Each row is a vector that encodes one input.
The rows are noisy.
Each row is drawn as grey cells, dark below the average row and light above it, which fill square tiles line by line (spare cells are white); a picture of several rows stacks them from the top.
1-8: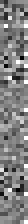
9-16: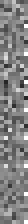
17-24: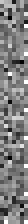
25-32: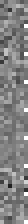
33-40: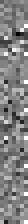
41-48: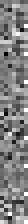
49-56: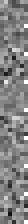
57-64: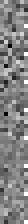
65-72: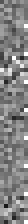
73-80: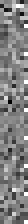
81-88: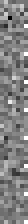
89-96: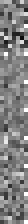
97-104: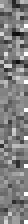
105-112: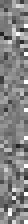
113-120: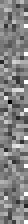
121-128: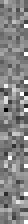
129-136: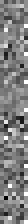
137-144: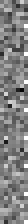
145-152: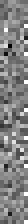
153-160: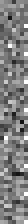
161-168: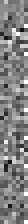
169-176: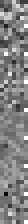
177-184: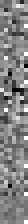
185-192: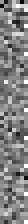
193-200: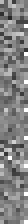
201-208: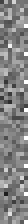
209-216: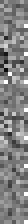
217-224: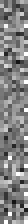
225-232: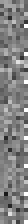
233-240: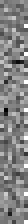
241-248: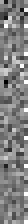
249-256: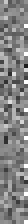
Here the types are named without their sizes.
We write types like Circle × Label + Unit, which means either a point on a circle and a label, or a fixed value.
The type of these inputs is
(Bool × Bool × Bool × Label × Label + Unit) × Label.
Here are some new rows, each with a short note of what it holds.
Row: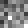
three labels and three true/false values
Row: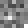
a label
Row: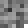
a label
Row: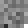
a label
